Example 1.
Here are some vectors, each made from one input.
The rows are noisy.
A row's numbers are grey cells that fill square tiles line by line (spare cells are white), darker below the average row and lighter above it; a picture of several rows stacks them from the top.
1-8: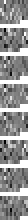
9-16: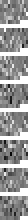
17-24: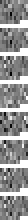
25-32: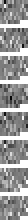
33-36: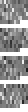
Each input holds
either a point on each of two 3-point lines, or a point on a 5-point line.
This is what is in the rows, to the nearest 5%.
About 45% of them hold a point on each of two 3-point lines. The rest hold a point on a 5-point line.
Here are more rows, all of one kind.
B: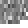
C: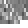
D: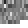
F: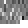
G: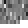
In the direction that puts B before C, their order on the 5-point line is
G, D, B, C, F.
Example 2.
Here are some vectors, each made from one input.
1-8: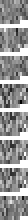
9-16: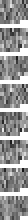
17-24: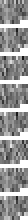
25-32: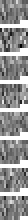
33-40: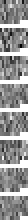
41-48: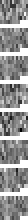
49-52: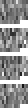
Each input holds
either a point on a 4-point line, or a point on a 6-point line.
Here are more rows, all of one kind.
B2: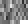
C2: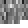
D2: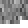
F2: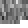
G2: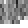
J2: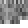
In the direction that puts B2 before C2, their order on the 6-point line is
B2, C2, F2, D2, J2, G2.
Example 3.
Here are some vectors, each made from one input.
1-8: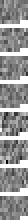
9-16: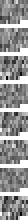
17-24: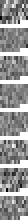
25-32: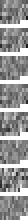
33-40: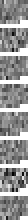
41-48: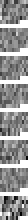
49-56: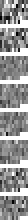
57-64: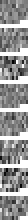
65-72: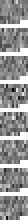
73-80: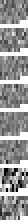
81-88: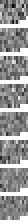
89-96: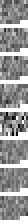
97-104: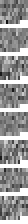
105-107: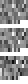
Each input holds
either a point on a 13-point circle, or a point on a 9-point line.
